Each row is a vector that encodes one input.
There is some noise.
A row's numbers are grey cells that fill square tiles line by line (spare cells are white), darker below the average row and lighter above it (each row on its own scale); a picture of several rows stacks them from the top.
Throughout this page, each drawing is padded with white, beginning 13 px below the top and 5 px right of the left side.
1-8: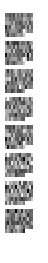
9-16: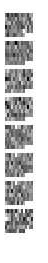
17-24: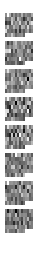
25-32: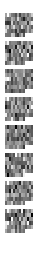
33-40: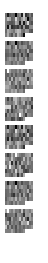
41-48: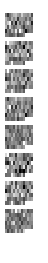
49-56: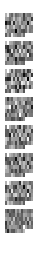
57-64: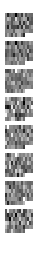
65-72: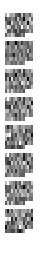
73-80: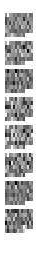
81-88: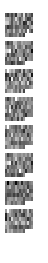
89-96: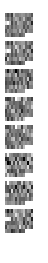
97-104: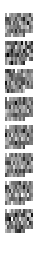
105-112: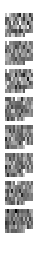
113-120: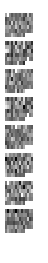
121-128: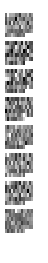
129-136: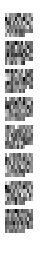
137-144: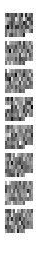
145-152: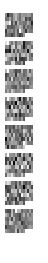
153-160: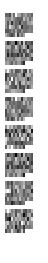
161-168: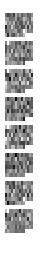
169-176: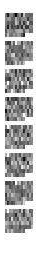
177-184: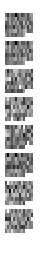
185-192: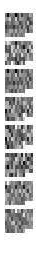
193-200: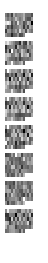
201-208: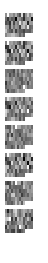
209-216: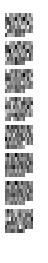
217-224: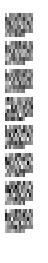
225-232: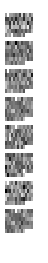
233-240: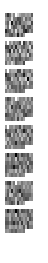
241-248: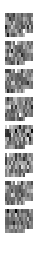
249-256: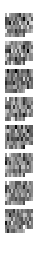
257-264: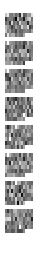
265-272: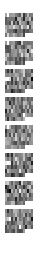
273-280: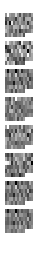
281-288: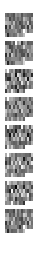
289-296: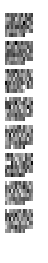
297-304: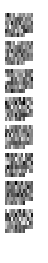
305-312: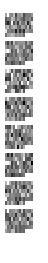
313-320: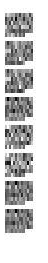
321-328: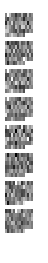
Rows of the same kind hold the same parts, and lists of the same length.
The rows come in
2 kinds.
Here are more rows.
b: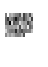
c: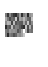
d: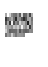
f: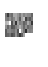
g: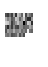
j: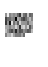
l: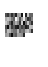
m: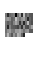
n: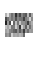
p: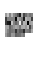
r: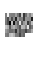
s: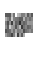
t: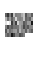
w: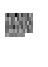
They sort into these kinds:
b, d, j, n, p, r
c, f, g, l, m, s, t, w

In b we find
a point on a 10-point line.
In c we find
a point on a 15-point circle.
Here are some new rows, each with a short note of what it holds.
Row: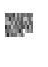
a point on a 15-point circle
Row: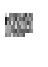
a point on a 10-point line
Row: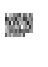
a point on a 10-point line
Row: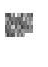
a point on a 15-point circle
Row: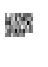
a point on a 10-point line
